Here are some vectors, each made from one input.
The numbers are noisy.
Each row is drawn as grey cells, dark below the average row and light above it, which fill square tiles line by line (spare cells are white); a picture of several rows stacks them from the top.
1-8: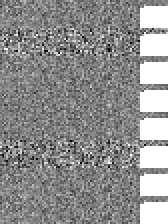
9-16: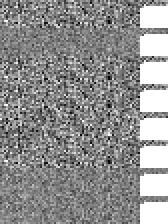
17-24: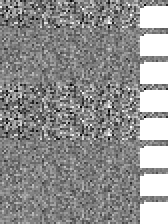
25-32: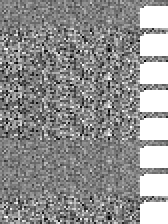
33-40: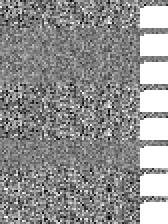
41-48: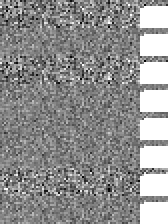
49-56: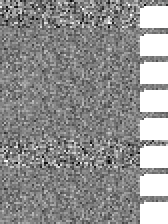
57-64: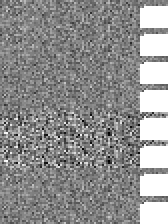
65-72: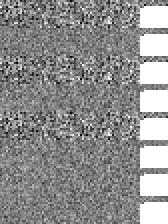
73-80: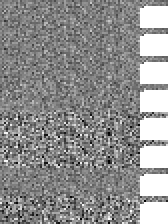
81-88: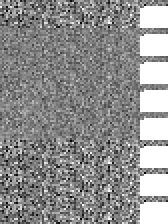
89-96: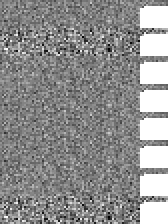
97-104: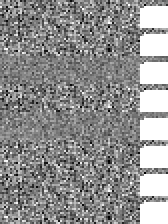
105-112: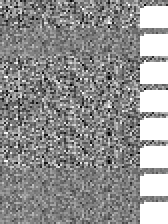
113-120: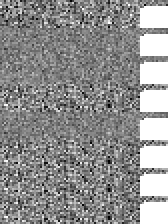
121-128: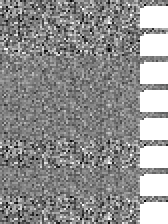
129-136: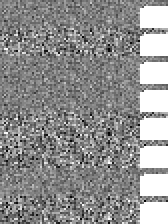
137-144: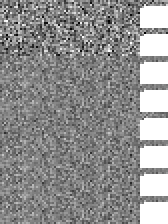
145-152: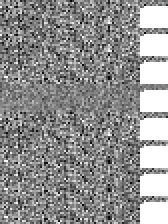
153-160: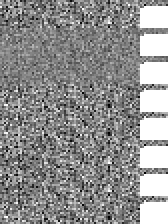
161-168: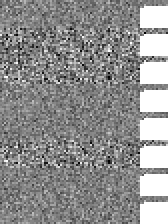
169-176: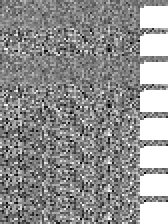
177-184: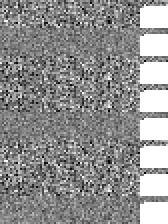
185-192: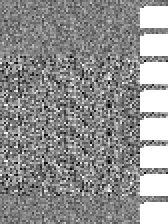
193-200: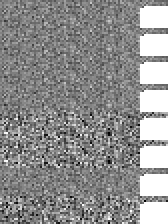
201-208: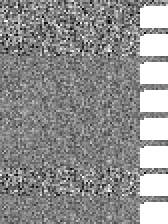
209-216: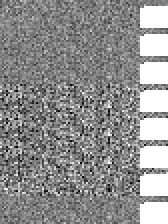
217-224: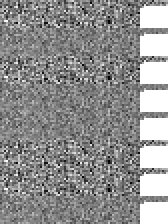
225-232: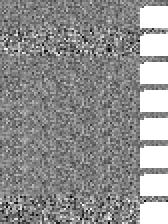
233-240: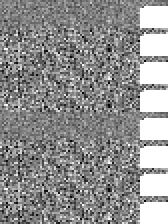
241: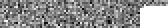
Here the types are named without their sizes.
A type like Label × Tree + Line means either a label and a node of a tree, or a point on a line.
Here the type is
Line.
